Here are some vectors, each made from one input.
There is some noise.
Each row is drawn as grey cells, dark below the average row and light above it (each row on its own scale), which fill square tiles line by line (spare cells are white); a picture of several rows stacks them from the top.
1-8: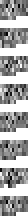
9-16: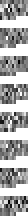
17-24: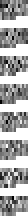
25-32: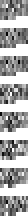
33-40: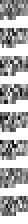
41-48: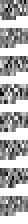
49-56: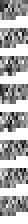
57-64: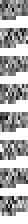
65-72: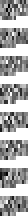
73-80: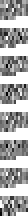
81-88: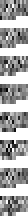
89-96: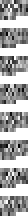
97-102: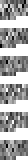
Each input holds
a true/false value, together with either a point on a 5-point circle, or a fixed value.
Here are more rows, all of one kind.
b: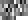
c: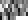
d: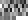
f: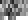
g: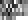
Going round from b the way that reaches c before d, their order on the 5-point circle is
b, g, f, c, d.
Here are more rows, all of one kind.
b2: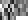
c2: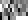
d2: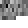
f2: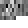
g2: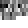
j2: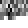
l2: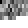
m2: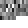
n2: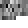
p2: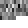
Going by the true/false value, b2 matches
c2, j2 and l2.
